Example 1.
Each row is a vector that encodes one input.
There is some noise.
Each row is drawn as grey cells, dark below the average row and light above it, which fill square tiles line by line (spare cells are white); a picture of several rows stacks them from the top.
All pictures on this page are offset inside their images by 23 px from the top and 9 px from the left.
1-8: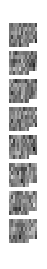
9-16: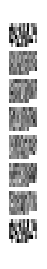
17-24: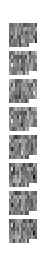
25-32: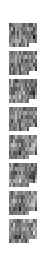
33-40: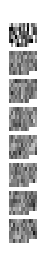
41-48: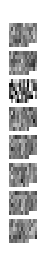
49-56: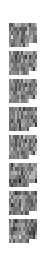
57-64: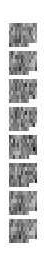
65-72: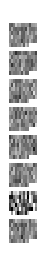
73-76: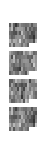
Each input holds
either a fixed value, or three true/false values.
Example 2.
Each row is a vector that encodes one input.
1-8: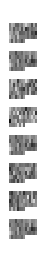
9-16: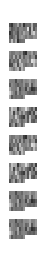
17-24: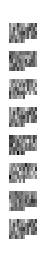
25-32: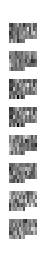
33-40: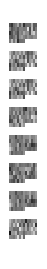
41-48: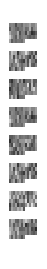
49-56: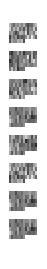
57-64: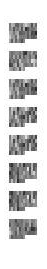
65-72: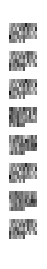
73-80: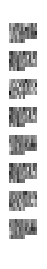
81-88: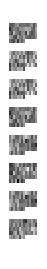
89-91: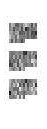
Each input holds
a point on a 9-point line.
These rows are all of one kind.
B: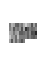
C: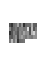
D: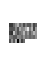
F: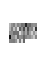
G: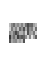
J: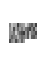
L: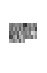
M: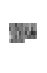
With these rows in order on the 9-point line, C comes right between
D and L.
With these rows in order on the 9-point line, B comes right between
J and M.
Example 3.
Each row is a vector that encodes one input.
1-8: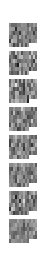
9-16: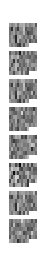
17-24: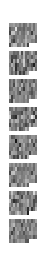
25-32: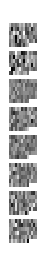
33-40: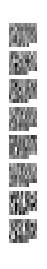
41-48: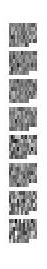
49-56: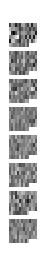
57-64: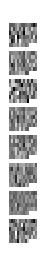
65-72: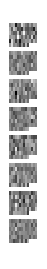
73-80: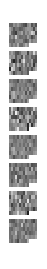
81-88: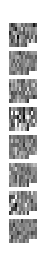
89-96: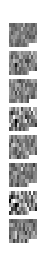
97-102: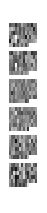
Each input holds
a point on a 10-point line.
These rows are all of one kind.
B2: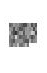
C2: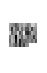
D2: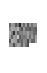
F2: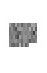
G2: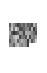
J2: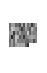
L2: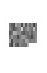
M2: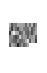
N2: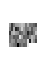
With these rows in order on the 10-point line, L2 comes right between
B2 and G2.
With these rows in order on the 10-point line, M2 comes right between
C2 and N2.
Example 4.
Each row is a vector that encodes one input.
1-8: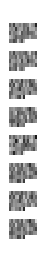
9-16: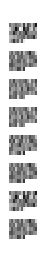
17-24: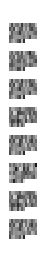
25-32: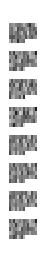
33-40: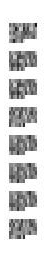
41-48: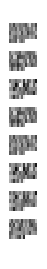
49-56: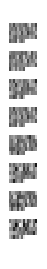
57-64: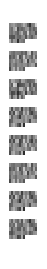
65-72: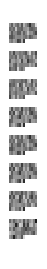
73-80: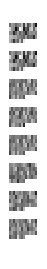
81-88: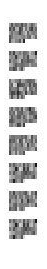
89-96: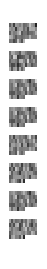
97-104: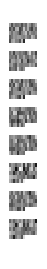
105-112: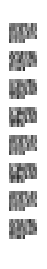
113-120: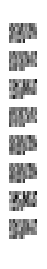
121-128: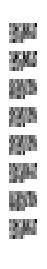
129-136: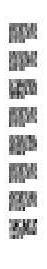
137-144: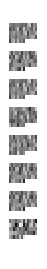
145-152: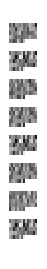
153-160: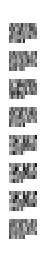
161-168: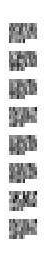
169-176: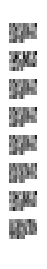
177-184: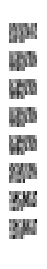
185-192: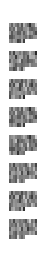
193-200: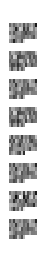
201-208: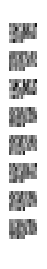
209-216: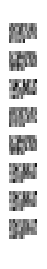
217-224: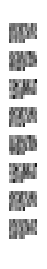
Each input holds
a point on a 10-point line.
